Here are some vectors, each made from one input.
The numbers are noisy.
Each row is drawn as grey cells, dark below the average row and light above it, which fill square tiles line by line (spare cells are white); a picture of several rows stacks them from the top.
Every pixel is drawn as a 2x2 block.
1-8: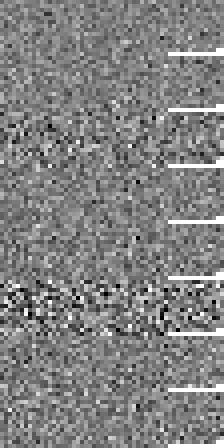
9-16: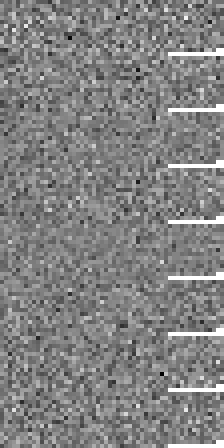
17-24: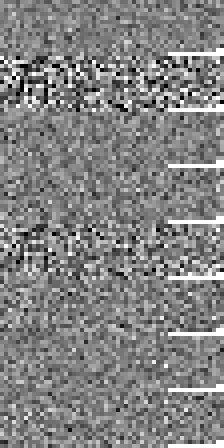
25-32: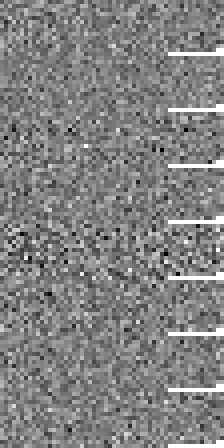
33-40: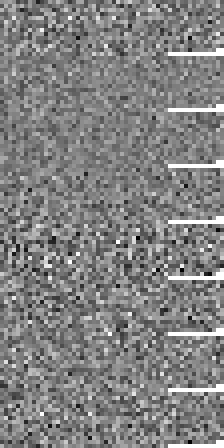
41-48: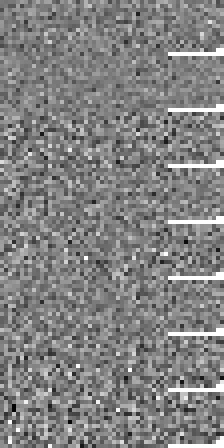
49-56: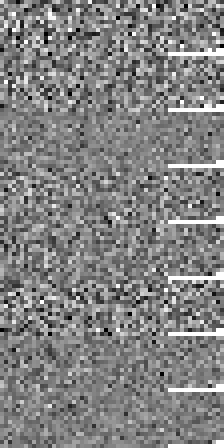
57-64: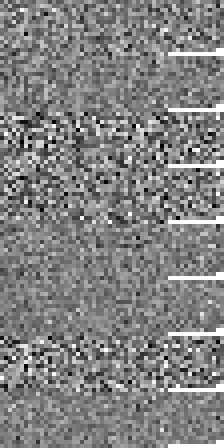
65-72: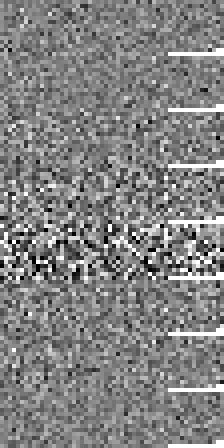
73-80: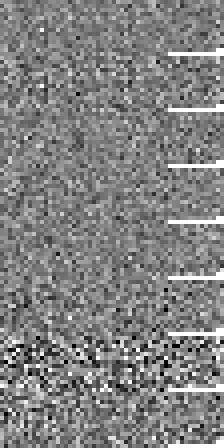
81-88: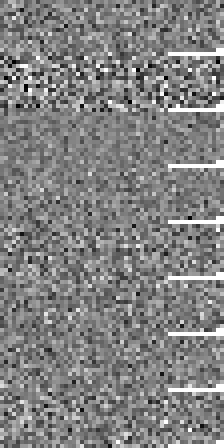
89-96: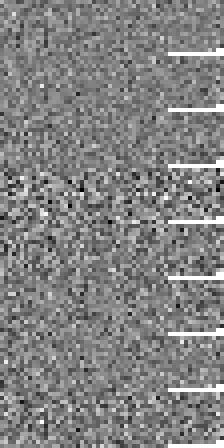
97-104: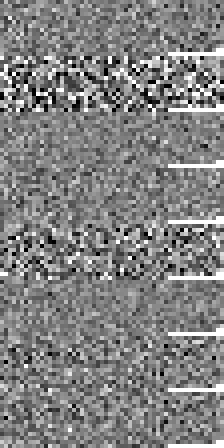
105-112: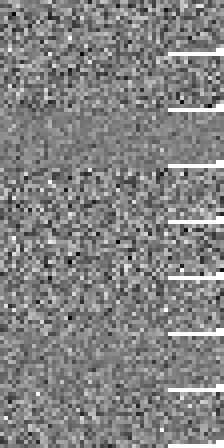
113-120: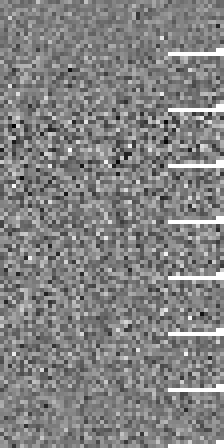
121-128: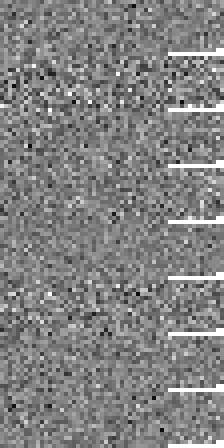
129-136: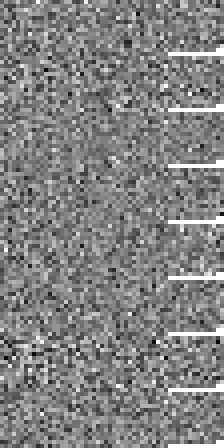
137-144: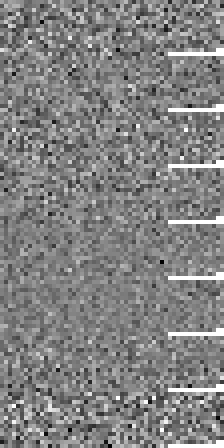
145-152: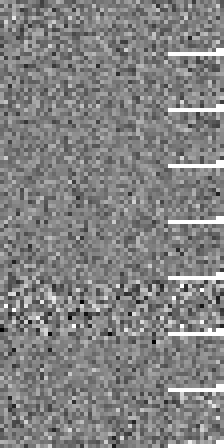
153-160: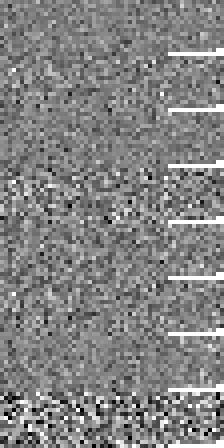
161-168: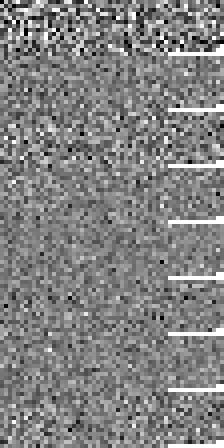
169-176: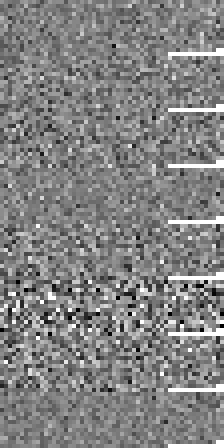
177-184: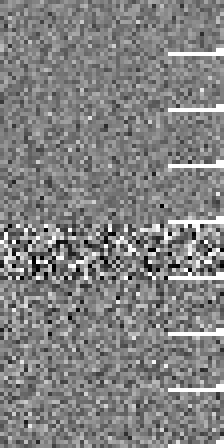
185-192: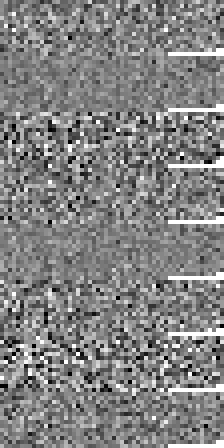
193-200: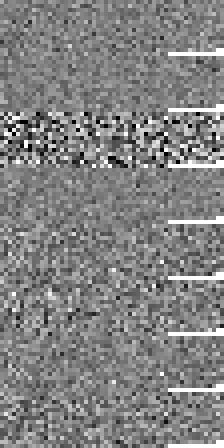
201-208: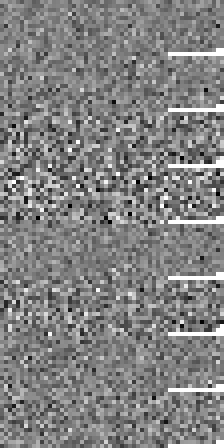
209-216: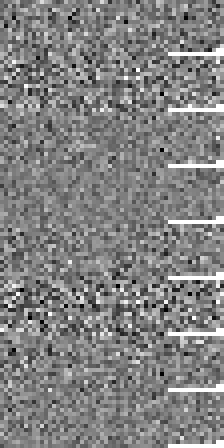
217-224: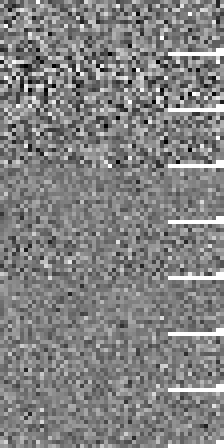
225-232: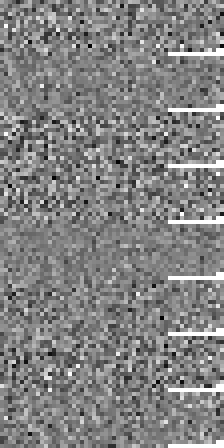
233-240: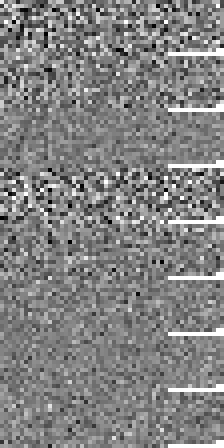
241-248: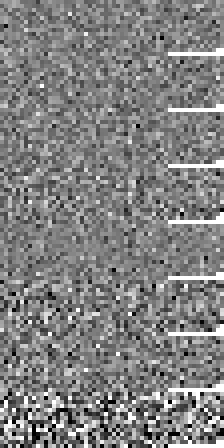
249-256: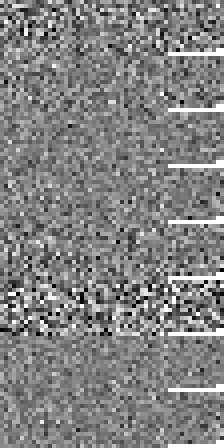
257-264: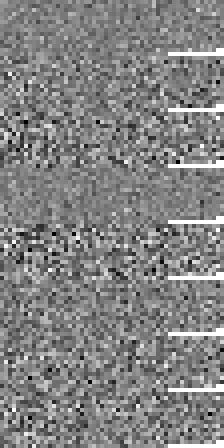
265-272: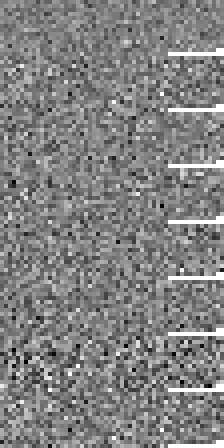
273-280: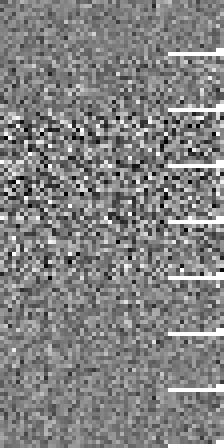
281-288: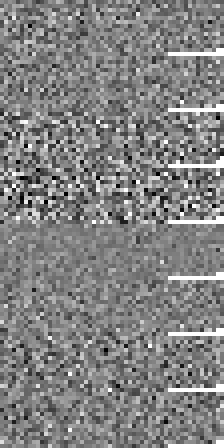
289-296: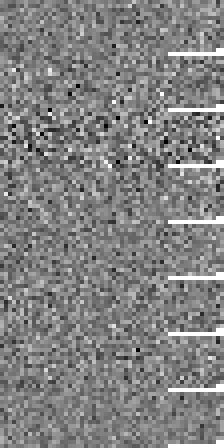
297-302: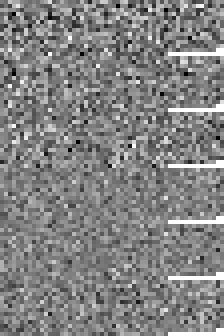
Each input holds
either a point on a 5-point circle, one of 6 labels and a true/false value, or a fixed value.
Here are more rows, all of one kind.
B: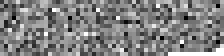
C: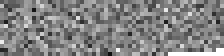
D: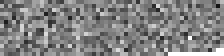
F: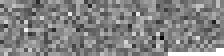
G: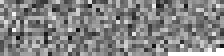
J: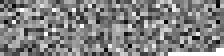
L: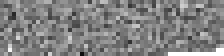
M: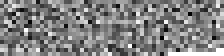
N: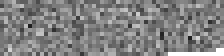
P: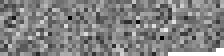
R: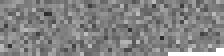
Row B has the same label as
F, L, N and P.
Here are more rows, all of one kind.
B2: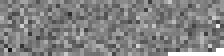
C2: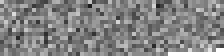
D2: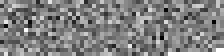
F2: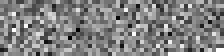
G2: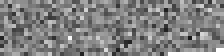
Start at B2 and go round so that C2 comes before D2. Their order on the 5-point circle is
B2, G2, F2, C2, D2.
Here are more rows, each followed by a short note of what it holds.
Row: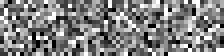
a fixed value
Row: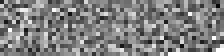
a point on a 5-point circle, one of 6 labels and a true/false value
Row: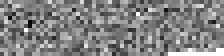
a point on a 5-point circle, one of 6 labels and a true/false value
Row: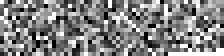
a fixed value
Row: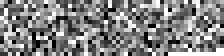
a fixed value
